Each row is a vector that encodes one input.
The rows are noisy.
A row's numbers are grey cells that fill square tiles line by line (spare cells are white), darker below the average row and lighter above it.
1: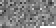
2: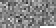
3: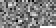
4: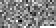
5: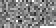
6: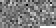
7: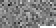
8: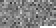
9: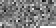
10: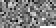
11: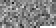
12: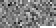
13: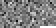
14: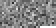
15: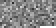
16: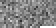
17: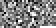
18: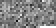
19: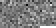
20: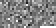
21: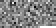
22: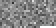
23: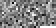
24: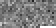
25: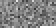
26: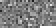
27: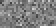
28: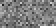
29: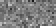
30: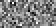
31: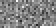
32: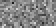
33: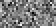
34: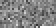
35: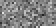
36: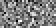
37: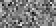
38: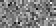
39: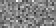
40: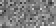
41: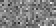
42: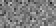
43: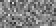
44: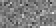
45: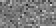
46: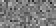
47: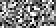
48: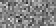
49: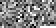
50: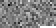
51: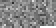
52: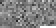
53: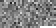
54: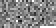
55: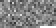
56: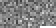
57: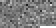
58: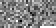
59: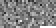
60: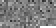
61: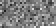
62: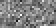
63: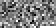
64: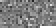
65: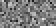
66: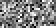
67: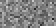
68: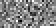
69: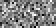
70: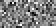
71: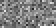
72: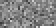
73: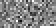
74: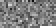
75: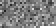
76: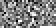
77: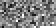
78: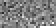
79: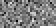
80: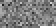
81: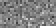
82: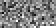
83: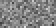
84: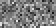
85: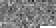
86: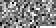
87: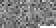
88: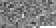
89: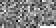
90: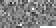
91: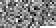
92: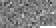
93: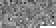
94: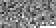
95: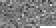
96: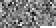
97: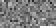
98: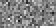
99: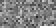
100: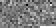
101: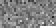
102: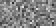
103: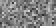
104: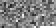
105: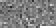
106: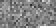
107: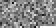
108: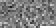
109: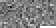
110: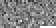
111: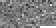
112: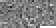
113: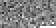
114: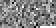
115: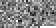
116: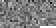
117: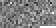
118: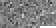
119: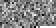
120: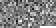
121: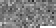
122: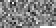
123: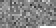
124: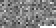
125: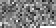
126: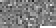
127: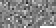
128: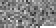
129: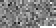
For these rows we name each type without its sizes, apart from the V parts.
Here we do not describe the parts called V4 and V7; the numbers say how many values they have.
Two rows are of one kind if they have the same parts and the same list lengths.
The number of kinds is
3.
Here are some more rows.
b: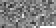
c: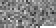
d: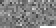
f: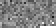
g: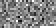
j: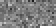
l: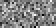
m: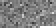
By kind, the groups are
b, f, j, m
c, g, l
d

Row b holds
three true/false values.
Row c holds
a label and a value of V4.
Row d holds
a value of V7.
